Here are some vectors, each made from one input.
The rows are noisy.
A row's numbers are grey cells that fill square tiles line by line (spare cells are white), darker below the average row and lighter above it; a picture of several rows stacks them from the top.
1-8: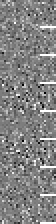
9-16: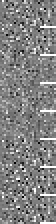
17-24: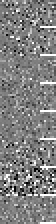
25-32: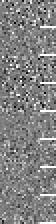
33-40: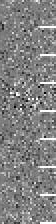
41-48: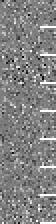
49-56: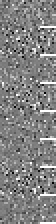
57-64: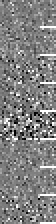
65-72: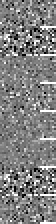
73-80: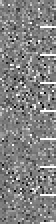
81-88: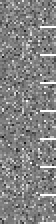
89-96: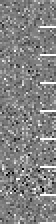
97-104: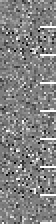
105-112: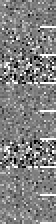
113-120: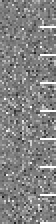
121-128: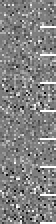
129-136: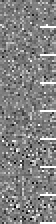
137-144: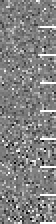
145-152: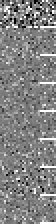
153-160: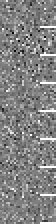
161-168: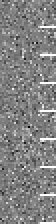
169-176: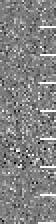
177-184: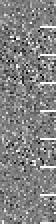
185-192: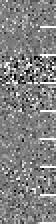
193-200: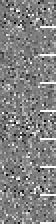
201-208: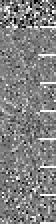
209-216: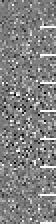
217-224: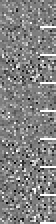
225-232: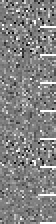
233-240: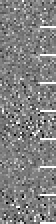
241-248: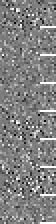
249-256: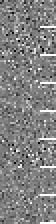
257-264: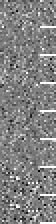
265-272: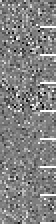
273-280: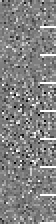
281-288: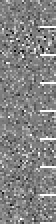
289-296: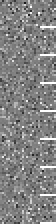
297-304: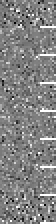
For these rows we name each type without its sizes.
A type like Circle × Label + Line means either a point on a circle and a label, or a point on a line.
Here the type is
List((Circle + Label) × Line).
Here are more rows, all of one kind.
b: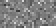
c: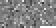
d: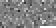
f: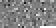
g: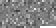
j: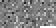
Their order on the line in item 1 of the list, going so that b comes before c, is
j, f, g, d, b, c.
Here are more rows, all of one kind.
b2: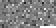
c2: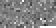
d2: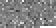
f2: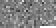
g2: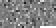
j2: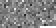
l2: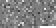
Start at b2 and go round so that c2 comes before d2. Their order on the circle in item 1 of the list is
b2, c2, j2, g2, d2, l2, f2.
